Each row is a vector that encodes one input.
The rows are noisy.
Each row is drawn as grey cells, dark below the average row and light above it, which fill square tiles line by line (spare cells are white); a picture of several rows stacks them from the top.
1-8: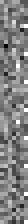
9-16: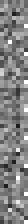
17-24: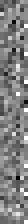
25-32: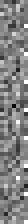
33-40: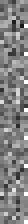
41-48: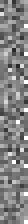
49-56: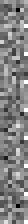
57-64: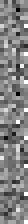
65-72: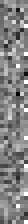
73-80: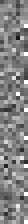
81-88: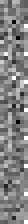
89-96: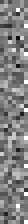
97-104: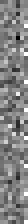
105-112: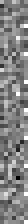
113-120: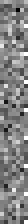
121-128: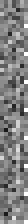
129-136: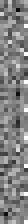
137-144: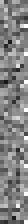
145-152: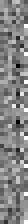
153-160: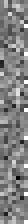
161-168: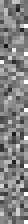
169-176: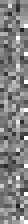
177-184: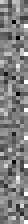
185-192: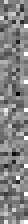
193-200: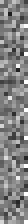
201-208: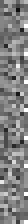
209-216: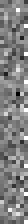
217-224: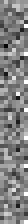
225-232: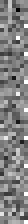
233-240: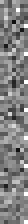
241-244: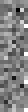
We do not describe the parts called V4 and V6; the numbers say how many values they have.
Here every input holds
one of 8 labels, a true/false value, a value of V4 and a value of V6.
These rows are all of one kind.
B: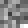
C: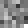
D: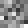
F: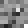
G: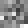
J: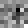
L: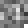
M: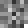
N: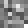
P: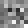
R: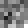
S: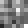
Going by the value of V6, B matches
G and L.
